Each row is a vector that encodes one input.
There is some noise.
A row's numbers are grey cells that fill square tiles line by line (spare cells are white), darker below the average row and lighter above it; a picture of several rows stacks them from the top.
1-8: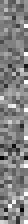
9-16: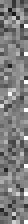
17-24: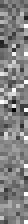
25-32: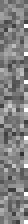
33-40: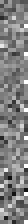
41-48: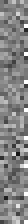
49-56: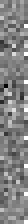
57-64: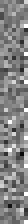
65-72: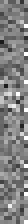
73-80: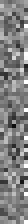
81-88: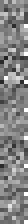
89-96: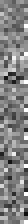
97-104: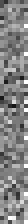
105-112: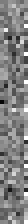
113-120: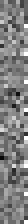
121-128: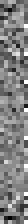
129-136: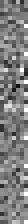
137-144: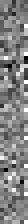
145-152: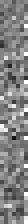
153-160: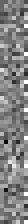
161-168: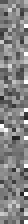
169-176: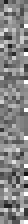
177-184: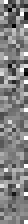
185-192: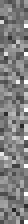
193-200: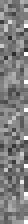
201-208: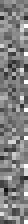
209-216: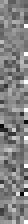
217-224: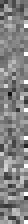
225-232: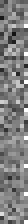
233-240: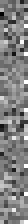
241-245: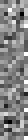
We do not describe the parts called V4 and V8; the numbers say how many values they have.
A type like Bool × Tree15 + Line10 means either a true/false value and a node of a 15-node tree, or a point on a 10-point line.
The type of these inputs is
(Bool × Line7 + V4 × V8) × Line6.
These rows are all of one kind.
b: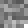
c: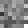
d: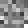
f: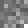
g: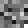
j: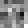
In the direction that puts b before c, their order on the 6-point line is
b, f, d, c, g, j.
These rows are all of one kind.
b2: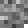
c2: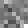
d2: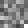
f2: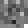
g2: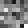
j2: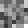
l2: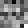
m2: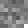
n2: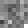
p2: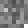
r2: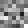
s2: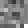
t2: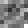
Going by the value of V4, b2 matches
d2, f2 and n2.
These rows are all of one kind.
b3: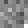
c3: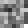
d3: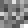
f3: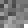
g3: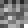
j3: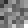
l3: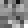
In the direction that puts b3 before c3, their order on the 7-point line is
b3, c3, l3, f3, g3, d3, j3.
